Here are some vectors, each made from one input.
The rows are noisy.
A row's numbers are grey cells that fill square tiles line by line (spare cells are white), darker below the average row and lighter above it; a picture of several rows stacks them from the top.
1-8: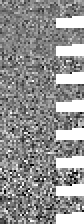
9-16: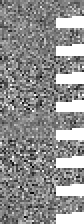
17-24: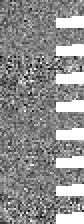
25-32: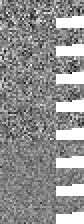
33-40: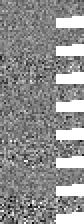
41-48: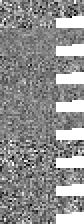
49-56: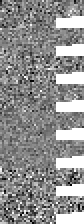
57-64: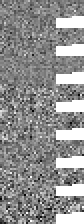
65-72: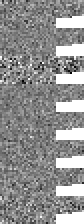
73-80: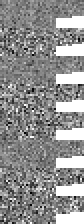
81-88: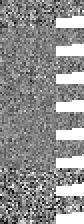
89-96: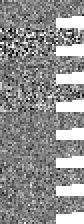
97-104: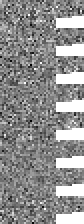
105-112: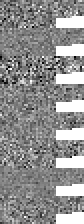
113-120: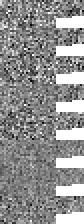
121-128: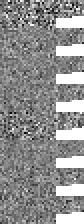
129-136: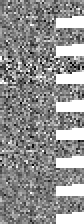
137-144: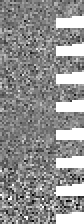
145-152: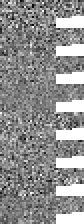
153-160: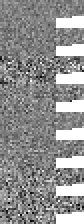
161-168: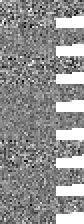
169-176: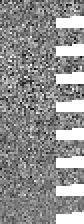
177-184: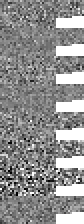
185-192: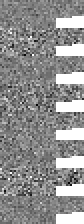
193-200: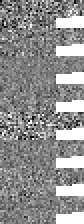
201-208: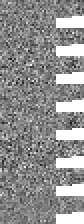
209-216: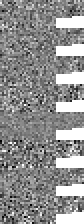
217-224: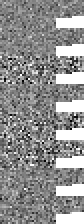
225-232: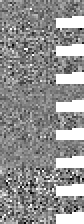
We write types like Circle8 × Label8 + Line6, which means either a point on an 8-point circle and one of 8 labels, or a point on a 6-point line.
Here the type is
Bool × Circle10.
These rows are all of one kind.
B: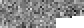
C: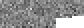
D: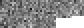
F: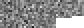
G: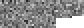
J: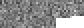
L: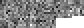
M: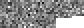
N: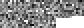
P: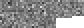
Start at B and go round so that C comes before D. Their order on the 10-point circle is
B, C, J, D, L, G, F, M, P, N.
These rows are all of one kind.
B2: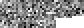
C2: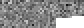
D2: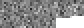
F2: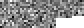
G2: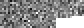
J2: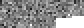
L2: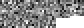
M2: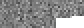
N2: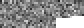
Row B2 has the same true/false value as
G2 and J2.
